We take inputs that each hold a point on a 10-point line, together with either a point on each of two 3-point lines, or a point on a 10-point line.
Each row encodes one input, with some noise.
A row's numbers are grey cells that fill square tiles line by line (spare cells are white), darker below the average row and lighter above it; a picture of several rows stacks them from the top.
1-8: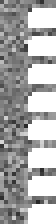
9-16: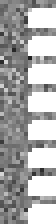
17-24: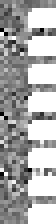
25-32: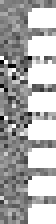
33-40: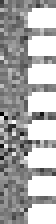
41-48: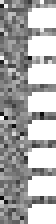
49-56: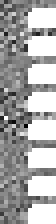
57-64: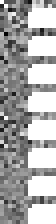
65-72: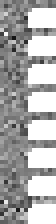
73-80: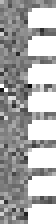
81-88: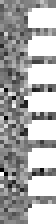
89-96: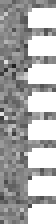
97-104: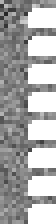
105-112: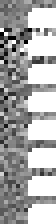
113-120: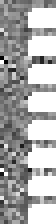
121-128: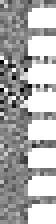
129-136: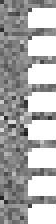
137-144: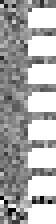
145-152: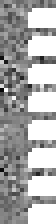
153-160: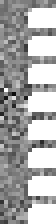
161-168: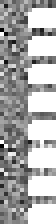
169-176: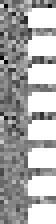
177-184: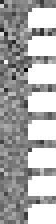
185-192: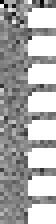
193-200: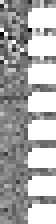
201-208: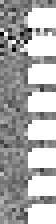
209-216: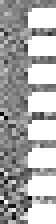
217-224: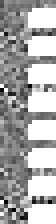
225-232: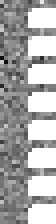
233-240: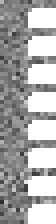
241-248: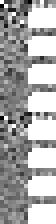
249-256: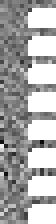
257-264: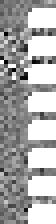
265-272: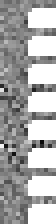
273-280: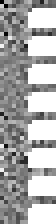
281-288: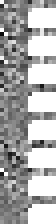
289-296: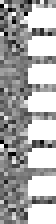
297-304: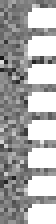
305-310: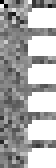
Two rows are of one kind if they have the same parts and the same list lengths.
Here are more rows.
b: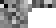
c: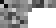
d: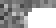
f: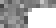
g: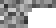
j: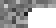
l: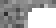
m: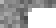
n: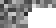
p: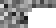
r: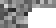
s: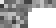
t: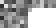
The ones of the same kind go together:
b, c, d, j, l, n, r
f, g, m, p, s, t

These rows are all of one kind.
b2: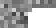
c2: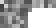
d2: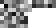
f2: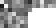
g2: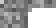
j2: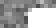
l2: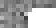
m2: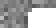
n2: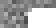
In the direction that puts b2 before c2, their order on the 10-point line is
j2, f2, n2, d2, l2, g2, m2, b2, c2.
